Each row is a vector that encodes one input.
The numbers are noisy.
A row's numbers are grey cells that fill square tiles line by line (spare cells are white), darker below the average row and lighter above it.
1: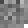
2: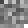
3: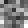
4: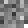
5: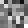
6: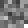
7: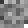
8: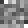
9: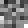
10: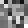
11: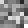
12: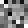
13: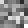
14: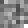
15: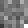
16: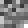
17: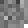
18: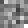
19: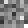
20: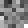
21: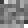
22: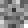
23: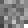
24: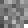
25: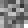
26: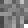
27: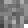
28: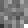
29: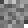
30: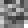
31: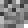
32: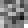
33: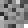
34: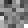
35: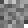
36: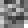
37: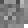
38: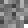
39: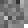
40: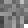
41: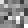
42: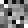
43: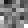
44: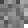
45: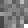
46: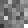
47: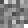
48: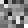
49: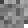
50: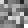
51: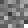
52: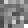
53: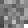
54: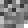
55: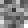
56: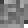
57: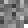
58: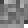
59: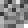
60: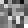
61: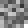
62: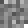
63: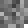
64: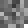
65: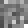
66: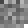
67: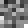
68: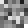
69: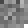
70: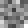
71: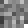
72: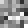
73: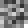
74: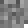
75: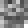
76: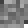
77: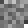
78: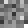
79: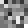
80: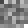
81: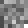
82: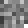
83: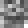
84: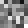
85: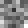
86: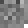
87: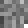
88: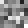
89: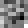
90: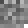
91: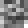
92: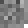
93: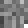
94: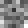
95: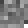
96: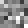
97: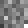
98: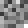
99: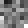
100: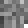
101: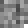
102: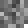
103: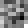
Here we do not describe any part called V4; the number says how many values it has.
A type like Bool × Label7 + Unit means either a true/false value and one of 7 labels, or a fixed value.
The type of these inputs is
Line7 + Tree10 + V4.
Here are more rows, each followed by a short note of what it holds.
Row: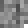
a node of a 10-node tree
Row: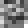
a point on a 7-point line
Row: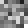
a value of V4
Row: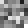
a value of V4
